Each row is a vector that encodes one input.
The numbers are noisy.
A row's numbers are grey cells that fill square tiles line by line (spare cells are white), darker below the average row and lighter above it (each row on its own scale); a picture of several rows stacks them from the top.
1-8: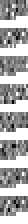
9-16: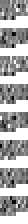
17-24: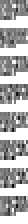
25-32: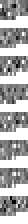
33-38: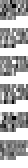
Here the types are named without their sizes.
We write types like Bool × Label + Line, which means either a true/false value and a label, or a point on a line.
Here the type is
Label × Label.
